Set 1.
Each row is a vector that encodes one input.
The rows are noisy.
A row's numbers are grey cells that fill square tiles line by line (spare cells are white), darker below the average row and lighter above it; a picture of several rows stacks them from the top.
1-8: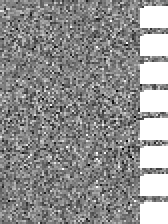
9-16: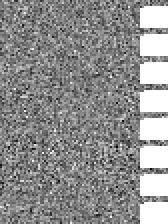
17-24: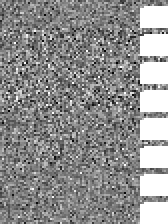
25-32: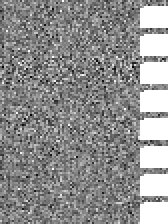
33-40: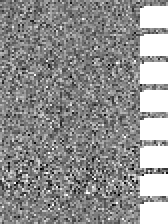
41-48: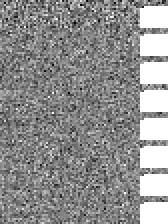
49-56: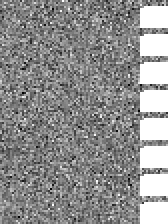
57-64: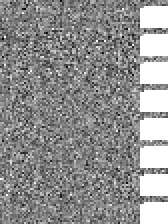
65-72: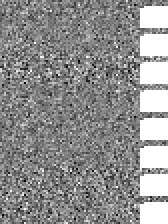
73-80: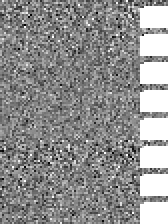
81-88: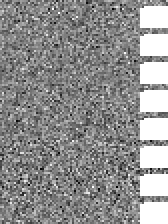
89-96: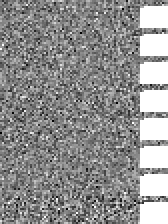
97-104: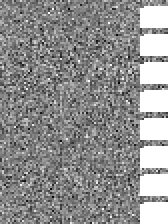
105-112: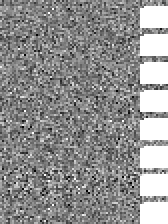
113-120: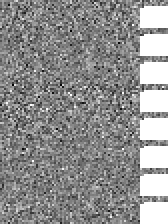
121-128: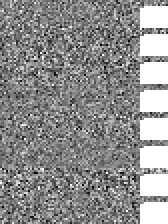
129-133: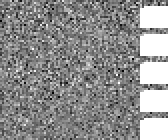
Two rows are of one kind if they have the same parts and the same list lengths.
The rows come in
2 kinds.
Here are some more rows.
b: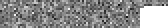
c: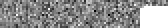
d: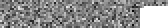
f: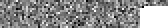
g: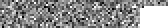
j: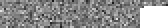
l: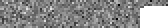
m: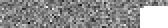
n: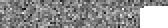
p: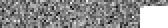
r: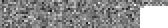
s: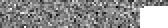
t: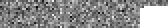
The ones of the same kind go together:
b, d, f, j, l, m, n, s
c, g, p, r, t

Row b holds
a point on an 8-point circle and one of 6 labels.
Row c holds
a point on an 8-point circle and a point on a 9-point circle.
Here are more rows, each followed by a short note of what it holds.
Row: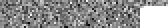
a point on an 8-point circle and a point on a 9-point circle
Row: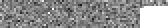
a point on an 8-point circle and one of 6 labels
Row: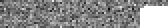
a point on an 8-point circle and a point on a 9-point circle
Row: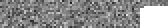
a point on an 8-point circle and one of 6 labels
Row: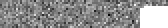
a point on an 8-point circle and a point on a 9-point circle
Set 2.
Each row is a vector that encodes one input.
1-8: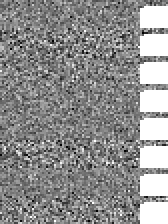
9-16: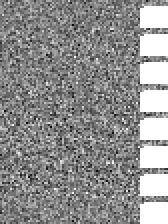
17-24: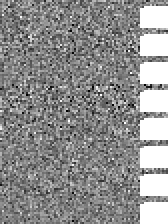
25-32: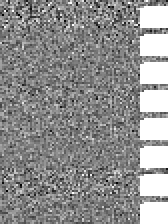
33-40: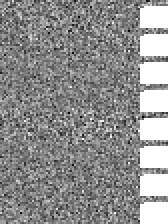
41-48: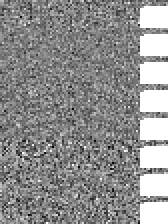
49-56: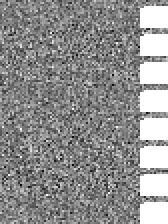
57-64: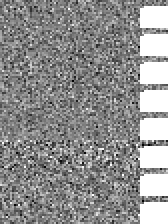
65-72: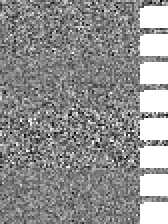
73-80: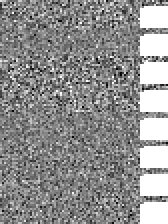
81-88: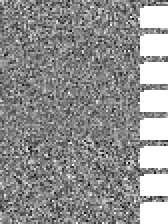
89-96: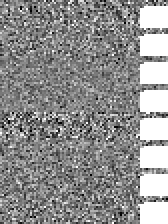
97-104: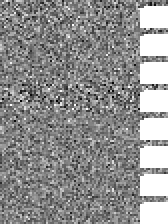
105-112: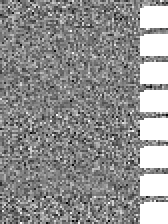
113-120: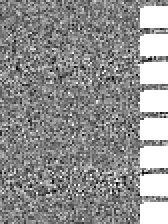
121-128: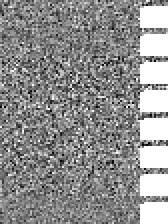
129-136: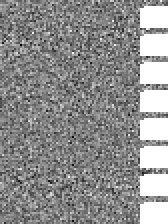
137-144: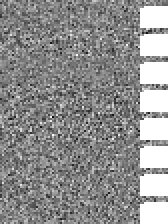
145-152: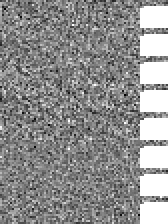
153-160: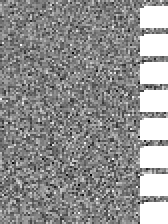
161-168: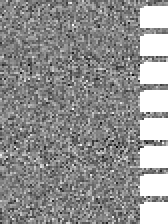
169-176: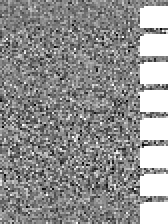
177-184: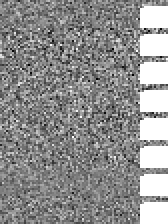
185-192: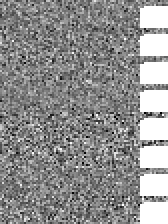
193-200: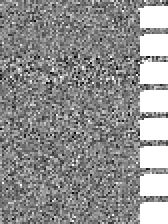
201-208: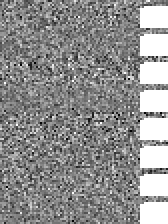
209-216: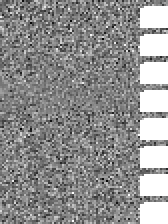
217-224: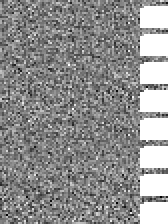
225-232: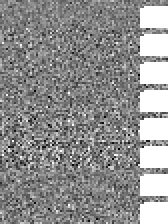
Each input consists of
either a point on an 8-point circle, or a point on a 9-point circle and one of 6 labels, or a fixed value.
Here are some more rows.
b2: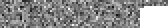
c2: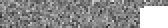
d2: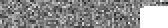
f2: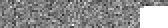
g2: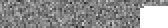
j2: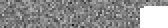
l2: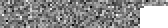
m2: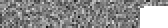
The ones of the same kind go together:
b2, f2
c2, d2, j2, l2, m2
g2

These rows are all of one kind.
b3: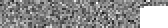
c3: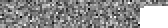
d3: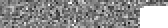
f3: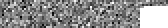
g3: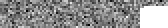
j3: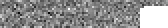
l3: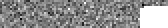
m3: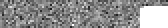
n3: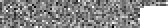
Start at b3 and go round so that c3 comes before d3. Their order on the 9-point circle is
b3, f3, c3, g3, l3, j3, n3, m3, d3.
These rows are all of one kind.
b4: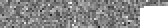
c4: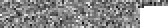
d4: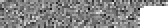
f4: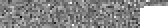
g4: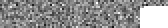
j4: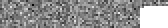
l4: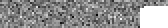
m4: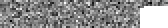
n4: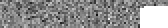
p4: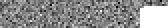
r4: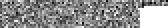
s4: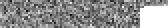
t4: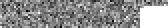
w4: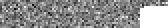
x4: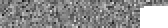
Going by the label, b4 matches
f4, s4, t4 and x4.
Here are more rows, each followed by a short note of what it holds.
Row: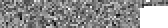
a point on a 9-point circle and one of 6 labels
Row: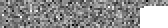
a fixed value
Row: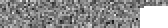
a point on a 9-point circle and one of 6 labels
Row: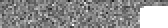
a point on a 9-point circle and one of 6 labels
